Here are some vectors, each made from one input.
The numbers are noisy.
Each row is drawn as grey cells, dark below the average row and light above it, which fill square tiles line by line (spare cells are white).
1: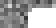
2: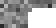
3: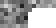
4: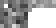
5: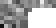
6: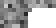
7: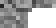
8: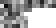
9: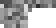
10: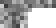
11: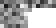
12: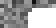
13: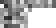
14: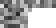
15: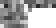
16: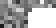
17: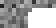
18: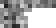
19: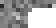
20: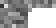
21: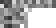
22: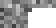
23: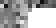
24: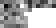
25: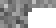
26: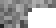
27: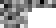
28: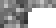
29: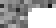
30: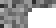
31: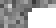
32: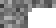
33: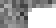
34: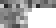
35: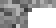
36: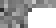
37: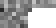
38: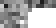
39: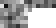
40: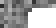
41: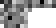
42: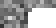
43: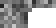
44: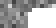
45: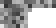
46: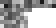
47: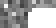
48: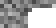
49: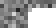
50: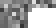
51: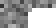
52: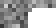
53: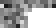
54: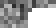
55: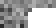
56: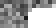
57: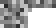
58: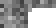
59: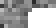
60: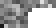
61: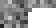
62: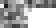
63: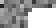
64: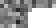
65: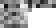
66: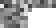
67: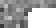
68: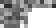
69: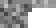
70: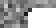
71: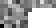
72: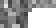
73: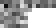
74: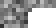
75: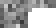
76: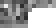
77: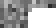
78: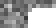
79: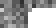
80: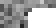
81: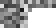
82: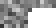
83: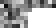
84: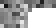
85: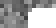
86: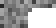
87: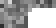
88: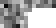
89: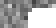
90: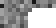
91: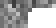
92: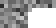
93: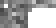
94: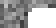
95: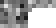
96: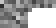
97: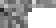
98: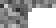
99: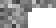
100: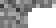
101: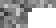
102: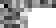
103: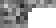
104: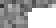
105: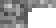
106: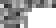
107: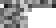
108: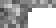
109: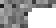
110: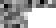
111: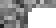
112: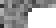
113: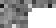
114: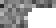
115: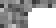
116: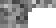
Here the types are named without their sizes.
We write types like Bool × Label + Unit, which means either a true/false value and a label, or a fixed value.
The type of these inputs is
Bool × Bool × Bool × Bool + Tree.
